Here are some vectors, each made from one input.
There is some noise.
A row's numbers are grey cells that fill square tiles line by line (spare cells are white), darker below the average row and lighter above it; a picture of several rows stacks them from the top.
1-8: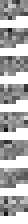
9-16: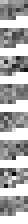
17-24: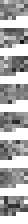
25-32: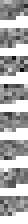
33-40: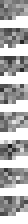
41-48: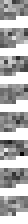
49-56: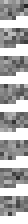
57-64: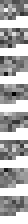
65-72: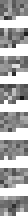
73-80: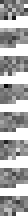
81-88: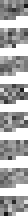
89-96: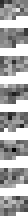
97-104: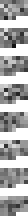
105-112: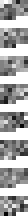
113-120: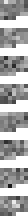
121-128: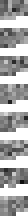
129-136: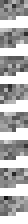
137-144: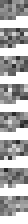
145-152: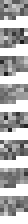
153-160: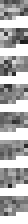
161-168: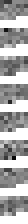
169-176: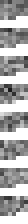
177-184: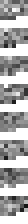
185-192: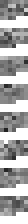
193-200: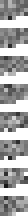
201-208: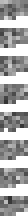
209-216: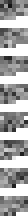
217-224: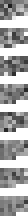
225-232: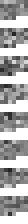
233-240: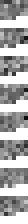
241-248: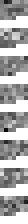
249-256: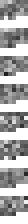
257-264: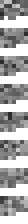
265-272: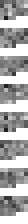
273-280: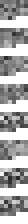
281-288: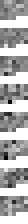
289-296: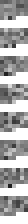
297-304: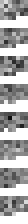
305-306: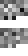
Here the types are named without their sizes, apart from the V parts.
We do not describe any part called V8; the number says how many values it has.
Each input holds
a point on a line, together with either four true/false values, or a value of V8.
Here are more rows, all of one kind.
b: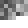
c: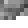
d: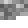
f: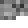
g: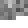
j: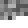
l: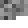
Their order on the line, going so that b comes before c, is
f, l, b, j, g, d, c.
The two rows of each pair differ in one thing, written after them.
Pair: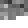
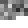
the place on the line
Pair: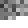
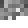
the place on the line
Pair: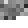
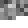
the place on the line
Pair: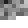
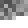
the place on the line
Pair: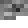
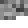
one of the four true/false values
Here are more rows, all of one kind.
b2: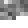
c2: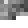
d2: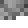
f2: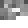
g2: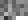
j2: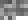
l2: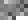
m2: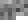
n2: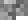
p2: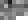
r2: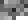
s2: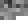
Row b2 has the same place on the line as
c2, l2 and n2.
